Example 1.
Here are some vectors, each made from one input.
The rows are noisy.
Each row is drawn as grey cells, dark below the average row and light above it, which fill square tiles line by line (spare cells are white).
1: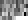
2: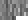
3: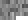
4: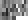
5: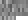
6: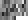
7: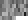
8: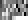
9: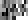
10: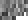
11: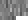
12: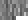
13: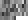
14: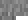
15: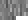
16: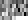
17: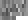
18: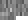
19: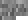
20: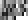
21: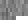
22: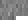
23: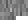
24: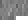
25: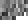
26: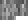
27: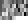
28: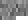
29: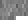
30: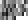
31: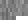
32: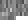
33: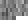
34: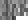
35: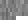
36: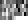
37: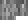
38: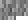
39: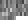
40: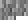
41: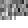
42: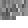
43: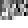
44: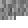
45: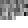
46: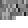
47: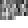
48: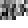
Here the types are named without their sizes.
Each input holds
a node of a tree.
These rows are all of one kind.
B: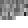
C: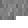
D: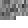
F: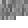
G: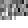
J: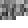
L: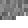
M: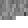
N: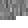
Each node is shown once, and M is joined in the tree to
B, C and F.
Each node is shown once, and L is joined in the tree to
C.
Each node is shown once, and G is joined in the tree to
F.
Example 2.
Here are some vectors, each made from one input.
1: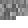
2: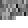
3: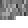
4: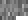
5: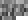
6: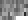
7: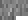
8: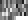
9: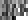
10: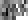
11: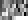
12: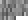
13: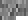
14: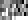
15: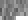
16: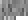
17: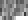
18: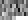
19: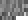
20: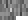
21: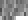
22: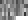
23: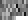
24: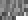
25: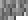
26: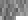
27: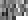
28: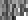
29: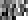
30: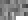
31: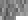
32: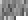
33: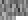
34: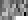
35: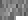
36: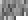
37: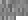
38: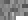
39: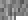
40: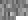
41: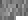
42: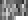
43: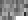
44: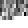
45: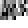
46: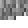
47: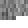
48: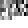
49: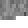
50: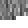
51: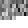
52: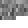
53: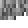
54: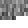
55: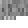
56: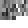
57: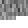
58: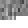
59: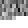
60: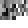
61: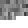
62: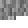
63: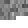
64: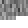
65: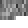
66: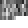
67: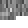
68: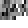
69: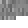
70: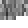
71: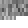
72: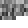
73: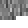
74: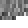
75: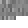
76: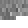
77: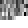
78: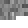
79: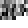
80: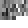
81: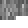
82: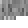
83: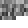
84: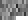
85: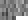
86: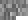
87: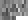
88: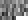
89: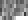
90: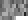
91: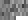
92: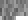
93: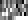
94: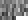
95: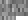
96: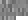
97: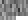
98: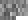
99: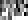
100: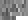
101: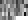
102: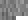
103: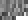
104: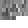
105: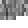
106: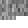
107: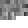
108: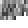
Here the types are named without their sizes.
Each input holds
a node of a tree.
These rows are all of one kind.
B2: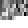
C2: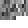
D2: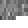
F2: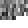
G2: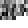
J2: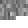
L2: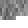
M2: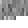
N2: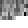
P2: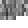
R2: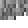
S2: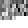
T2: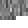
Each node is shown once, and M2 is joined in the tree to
S2.
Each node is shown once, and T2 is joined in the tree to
F2.
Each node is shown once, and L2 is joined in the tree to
N2.
